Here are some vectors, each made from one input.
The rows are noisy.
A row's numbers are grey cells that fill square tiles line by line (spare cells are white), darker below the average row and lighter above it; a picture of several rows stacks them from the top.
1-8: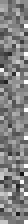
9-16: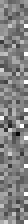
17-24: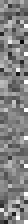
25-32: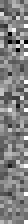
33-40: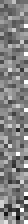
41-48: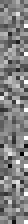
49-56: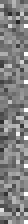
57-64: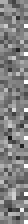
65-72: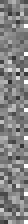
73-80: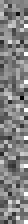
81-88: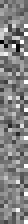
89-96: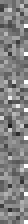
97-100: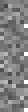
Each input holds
a true/false value, together with either a fixed value, or a node of an 11-node tree.
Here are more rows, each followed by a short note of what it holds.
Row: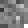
a node of an 11-node tree and a true/false value
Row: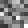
a true/false value
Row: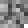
a true/false value
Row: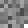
a node of an 11-node tree and a true/false value
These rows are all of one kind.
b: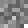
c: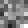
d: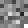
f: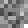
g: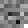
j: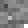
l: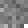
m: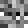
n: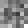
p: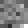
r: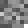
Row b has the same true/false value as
d, l and n.
